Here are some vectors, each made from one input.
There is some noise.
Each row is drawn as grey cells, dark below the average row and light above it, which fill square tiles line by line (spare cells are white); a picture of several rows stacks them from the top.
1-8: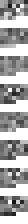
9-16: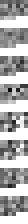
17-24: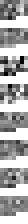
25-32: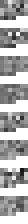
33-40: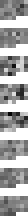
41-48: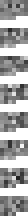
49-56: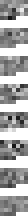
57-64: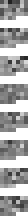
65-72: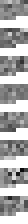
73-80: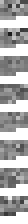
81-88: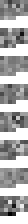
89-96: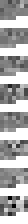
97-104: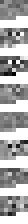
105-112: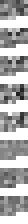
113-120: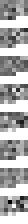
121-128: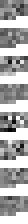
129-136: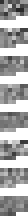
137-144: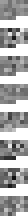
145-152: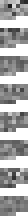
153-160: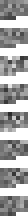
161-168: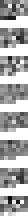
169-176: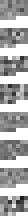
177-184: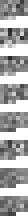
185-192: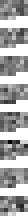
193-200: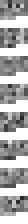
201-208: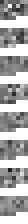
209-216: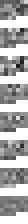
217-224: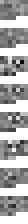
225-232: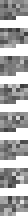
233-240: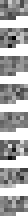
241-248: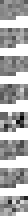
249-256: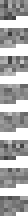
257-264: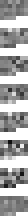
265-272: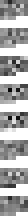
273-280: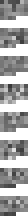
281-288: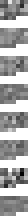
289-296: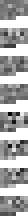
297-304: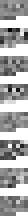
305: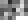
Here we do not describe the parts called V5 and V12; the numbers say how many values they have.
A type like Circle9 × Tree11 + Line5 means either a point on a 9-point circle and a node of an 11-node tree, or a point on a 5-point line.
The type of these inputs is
List2(Line9) + (Tree10 + V12) × V5.
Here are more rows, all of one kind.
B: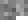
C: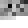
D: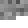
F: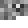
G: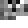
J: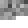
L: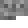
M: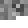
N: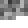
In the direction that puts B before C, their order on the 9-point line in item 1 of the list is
M, N, L, B, F, C, J, G, D.
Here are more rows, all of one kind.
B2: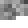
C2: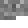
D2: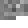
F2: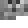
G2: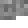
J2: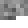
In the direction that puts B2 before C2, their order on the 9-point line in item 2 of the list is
G2, F2, B2, C2, D2, J2.
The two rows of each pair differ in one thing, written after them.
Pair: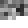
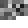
the value of V12
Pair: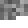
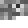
the value of V5
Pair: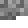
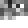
the value of V5
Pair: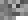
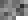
the value of V5
